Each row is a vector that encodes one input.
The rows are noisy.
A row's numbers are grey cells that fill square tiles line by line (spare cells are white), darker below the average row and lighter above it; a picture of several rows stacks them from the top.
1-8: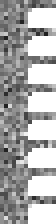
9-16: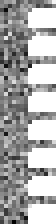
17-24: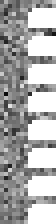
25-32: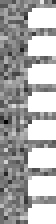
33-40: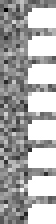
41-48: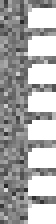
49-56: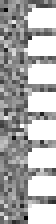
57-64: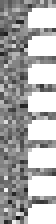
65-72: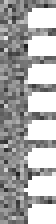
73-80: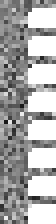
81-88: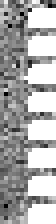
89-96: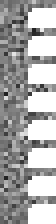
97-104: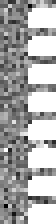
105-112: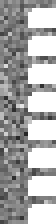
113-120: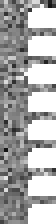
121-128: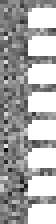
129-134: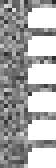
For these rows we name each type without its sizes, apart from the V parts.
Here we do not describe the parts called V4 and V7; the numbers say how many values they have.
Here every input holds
either a fixed value, or a label and three true/false values, or a value of V4 and a value of V7.
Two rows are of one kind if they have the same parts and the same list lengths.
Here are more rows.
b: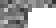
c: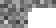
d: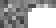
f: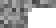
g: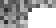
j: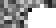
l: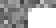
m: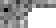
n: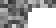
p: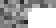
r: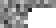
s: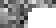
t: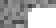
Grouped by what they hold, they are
b, c, d, f, l, n, p, s, t
g, m, r
j

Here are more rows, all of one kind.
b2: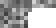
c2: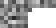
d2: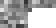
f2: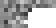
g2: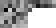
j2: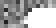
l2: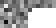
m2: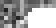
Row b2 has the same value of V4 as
d2 and j2.
